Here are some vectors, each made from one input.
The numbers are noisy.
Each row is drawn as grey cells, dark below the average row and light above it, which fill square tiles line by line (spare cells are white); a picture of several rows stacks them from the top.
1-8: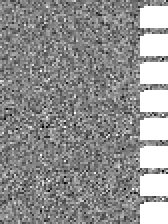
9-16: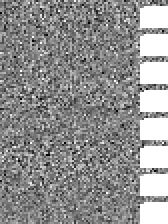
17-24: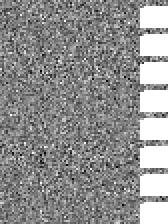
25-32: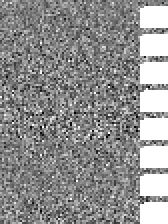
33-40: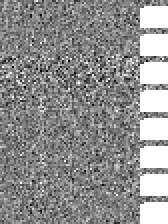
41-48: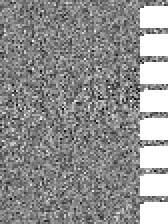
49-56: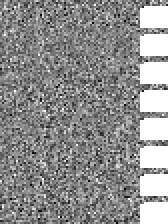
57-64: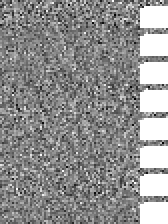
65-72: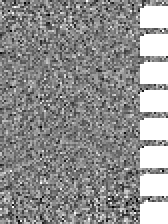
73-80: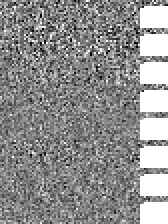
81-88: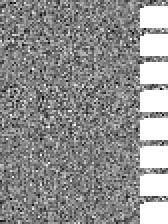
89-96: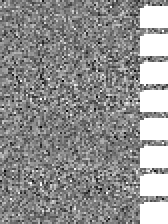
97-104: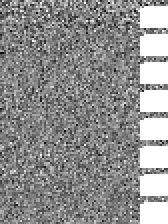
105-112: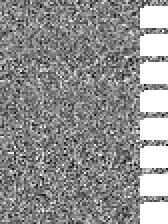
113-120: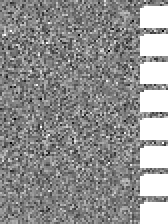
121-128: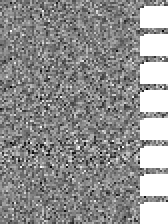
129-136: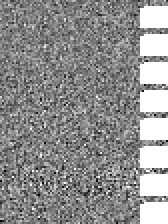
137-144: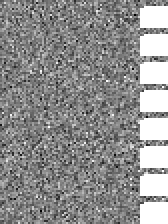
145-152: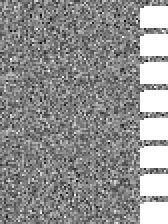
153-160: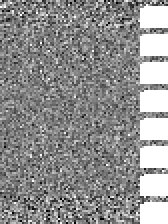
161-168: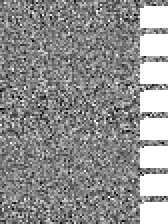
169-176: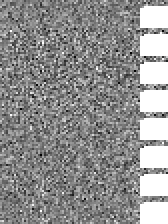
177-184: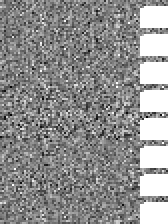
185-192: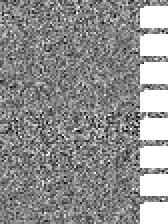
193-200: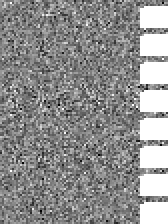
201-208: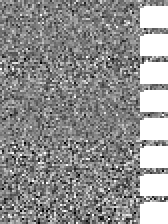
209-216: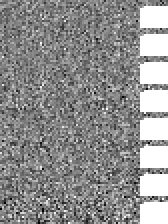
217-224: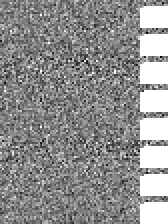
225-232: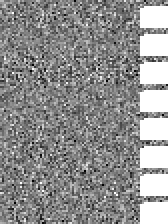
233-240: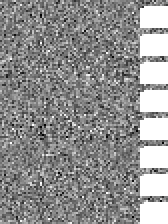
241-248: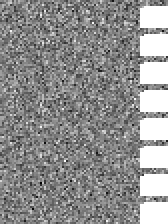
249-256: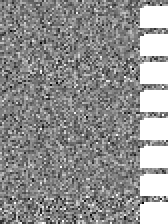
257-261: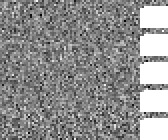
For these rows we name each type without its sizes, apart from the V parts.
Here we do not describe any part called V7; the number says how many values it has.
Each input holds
a point on a line and a true/false value, together with either a point on a line, or a value of V7.
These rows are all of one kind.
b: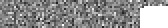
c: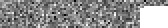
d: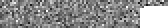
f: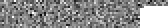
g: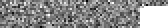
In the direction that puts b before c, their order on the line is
b, c, f, g, d.
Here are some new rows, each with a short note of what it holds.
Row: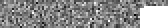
a point on a line, a true/false value and a value of V7
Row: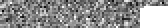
a point on each of two lines and a true/false value
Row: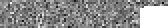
a point on a line, a true/false value and a value of V7
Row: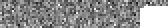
a point on each of two lines and a true/false value
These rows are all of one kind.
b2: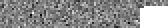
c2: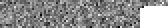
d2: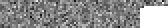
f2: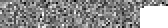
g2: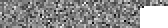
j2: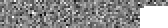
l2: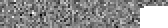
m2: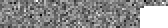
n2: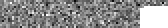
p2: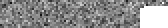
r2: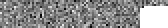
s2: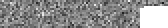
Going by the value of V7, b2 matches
j2, l2 and n2.
